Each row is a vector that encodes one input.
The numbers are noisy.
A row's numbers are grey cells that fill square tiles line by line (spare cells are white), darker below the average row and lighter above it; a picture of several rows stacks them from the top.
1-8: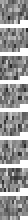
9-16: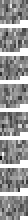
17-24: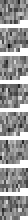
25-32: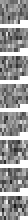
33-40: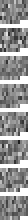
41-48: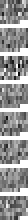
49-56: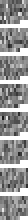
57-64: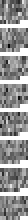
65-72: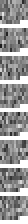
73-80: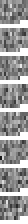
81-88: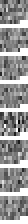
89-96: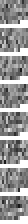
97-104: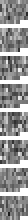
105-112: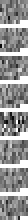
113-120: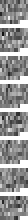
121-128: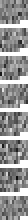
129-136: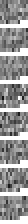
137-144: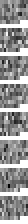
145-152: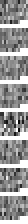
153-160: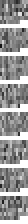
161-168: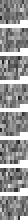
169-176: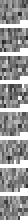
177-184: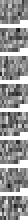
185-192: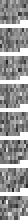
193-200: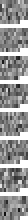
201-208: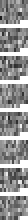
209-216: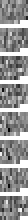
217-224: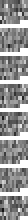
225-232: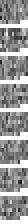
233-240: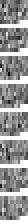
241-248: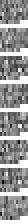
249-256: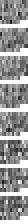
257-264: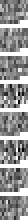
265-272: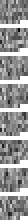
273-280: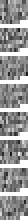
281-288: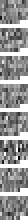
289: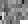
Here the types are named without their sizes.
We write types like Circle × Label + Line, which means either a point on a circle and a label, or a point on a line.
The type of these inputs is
List(Line).
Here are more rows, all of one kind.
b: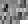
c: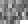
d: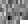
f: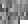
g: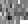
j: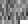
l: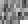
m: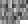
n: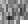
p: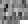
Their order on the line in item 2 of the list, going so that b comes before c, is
j, f, g, d, b, l, n, p, c, m.
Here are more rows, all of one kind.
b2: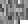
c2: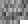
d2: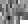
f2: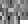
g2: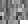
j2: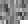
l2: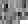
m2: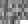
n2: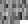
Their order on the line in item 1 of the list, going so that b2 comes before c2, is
d2, f2, b2, c2, g2, j2, m2, l2, n2.
